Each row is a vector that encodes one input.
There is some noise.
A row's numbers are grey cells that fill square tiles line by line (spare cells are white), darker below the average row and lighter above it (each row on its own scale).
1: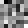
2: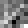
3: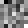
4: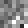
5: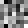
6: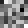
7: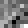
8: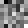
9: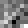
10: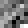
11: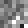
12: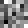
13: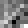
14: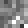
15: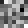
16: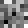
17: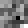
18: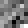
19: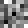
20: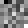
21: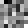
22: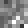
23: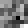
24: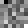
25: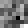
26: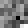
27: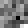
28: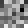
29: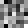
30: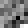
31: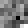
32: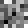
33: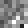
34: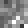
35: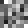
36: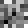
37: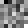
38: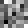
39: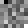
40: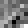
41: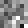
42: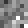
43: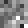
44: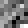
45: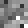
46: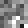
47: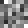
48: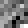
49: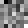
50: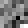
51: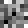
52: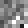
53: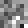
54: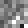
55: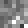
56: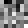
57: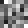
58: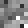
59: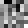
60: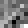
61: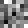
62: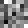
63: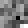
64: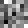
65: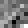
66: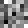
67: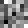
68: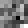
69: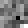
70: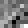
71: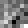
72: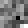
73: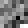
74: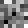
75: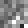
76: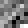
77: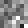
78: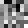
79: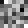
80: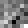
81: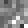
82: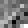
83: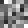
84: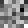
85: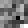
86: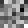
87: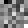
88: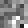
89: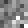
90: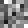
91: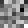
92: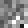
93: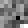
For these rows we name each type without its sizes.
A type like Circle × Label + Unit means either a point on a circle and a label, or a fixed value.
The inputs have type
Bool × (Line + Tree).
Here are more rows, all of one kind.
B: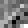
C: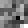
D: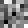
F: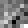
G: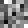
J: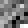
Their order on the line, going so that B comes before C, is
F, B, J, G, D, C.
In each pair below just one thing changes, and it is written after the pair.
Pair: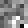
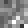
the node of the tree
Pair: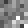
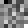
the true/false value
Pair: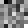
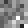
the true/false value
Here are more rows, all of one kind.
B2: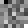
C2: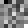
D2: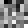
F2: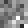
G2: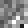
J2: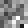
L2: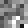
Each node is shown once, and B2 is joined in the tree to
C2.
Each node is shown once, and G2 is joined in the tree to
D2 and F2.
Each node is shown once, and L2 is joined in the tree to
J2.
